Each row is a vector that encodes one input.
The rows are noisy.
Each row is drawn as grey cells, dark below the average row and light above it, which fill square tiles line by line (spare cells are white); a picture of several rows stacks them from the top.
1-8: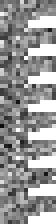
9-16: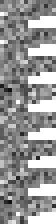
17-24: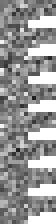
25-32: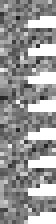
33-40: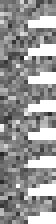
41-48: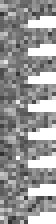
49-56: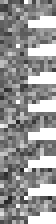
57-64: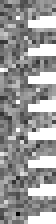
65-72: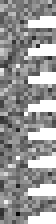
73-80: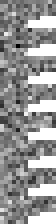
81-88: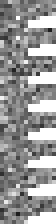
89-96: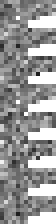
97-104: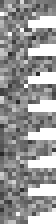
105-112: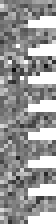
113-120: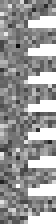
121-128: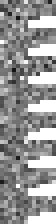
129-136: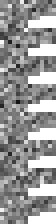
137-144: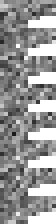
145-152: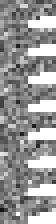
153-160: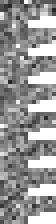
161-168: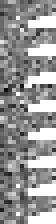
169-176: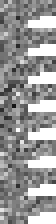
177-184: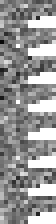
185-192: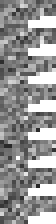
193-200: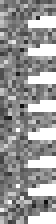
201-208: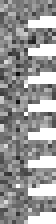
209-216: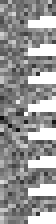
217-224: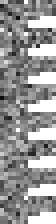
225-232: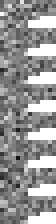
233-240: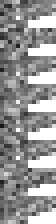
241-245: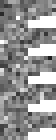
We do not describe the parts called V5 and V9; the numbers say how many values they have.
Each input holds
either a point on a 6-point line, or a point on a 10-point line, or a true/false value, a value of V5 and a value of V9.
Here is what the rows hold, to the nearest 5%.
About 15% of them hold a point on a 6-point line. About 30% of them hold a point on a 10-point line. The rest hold a true/false value, a value of V5 and a value of V9.
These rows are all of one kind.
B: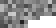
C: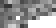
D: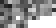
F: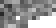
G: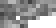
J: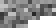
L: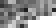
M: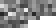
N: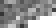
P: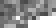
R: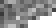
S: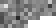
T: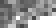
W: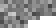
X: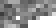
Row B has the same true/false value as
J, M, S and W.
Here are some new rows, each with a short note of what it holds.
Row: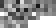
a point on a 10-point line
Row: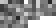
a point on a 6-point line
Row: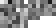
a point on a 6-point line
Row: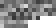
a point on a 10-point line
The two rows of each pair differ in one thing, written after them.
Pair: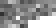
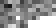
the value of V9
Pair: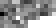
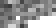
the value of V5
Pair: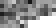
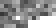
the value of V5
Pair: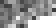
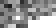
the value of V9
